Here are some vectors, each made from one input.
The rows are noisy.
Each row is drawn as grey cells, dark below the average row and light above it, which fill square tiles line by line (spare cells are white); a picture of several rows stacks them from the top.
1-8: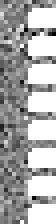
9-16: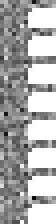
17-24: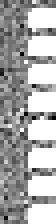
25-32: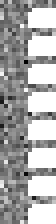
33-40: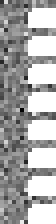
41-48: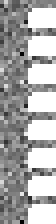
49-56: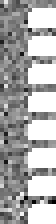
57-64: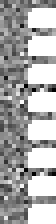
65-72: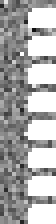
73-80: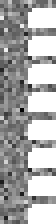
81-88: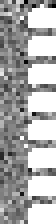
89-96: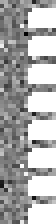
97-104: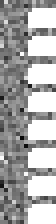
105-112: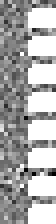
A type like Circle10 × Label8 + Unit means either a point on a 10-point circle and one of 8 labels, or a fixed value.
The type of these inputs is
Bool × Bool × Bool × Bool + Unit.
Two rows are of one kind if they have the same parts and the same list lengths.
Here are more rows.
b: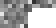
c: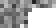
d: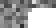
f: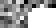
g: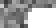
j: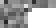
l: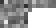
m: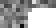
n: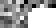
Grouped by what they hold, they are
b, c, d, g, j, l, m
f, n

